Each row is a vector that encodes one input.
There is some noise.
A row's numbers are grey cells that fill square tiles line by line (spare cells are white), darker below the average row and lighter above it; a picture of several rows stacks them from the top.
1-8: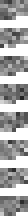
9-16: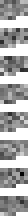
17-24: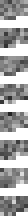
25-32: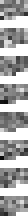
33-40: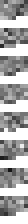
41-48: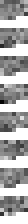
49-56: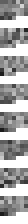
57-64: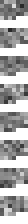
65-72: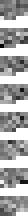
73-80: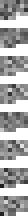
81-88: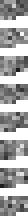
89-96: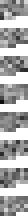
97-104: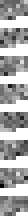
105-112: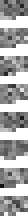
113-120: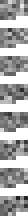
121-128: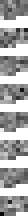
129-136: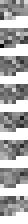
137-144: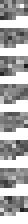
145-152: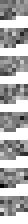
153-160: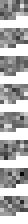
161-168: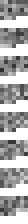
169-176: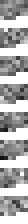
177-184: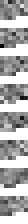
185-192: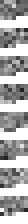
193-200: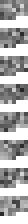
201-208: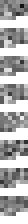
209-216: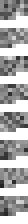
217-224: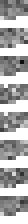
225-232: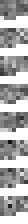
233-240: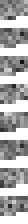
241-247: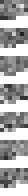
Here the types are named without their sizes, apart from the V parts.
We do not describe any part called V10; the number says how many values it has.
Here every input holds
a point on a line, together with a list of items, each a true/false value and a value of V10.
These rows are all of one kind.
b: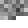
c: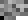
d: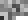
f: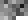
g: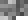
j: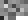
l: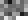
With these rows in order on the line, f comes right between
b and g.
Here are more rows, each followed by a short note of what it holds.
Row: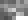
a point on a line, together with a list of three items
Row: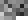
a point on a line, together with a list of one item
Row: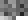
a point on a line, together with a list of one item
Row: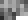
a point on a line, together with a list of two items
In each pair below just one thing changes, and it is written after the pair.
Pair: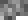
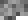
the true/false value in item 1 of the list
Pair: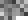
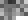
the value of V10 in item 1 of the list
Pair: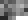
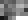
the value of V10 in item 1 of the list
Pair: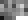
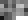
the true/false value in item 1 of the list
